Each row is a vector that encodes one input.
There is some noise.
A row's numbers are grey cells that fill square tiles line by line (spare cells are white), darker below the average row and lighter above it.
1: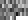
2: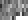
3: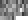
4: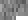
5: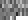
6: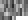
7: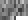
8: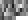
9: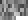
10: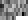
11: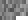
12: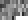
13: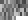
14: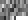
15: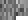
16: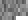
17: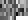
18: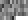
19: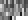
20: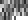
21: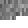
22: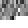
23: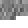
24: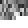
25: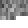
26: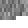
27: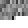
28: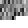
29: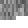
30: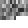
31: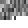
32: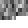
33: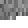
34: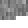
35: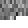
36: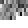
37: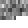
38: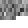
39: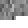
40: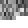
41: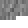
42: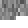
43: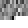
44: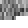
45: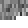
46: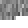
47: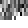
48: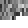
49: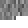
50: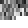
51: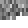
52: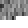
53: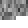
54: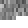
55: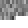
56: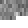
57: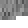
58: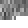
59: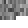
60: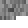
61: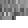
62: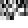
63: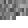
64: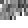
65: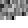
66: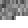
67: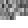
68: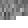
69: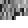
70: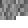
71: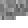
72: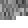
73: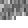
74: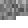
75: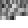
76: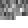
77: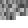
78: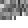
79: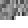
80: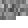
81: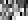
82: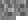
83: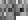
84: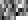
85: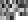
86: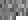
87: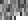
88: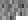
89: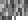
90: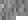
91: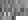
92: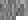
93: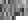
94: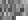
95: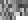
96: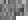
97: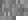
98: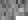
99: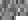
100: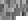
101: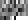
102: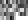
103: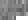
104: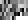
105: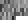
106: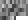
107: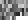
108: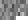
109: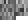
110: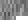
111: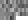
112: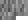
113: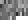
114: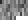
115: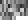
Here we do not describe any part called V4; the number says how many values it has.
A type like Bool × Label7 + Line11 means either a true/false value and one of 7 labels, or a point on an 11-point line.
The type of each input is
List2(Line5 × V4).
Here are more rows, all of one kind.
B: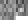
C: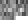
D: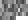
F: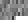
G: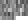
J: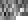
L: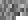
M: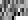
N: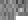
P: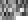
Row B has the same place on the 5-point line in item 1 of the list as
C, D and P.
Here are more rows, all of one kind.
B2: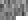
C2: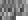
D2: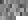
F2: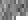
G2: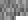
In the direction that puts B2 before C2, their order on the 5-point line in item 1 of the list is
G2, F2, B2, C2, D2.
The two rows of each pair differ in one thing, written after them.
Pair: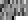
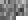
the place on the 5-point line in item 2 of the list
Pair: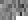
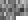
the place on the 5-point line in item 2 of the list
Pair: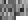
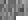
the value of V4 in item 2 of the list
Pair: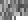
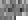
the place on the 5-point line in item 2 of the list
